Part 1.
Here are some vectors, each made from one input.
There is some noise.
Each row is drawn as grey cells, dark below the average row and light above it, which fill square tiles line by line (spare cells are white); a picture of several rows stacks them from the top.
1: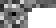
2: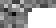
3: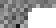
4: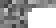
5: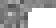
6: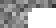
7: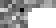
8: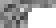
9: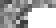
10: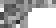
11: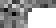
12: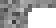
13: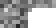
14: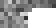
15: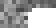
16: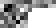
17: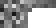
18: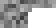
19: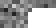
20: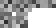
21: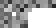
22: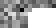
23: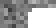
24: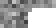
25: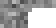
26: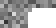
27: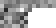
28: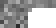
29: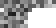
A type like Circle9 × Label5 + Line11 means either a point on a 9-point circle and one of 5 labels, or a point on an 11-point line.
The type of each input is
Tree7.
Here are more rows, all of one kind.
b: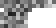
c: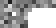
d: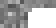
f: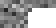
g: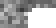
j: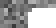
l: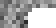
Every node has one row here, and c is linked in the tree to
g.
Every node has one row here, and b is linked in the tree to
j.
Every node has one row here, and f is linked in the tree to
l.
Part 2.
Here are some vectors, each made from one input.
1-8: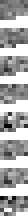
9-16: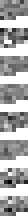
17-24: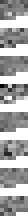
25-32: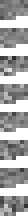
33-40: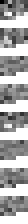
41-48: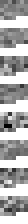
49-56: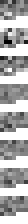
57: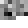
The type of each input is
Line9.
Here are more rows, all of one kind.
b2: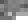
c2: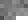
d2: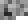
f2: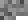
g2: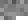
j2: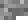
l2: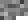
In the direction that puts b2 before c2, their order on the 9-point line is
j2, g2, d2, b2, c2, f2, l2.
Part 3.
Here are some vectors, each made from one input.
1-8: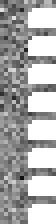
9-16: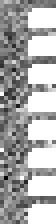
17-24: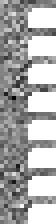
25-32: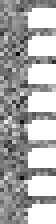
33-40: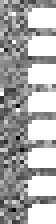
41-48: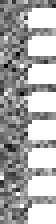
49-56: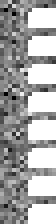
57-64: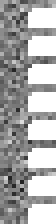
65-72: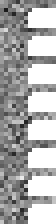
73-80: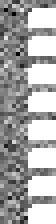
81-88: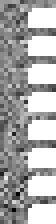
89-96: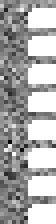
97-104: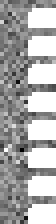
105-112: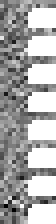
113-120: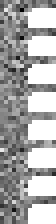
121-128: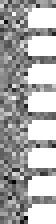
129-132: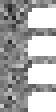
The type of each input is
Tree7.
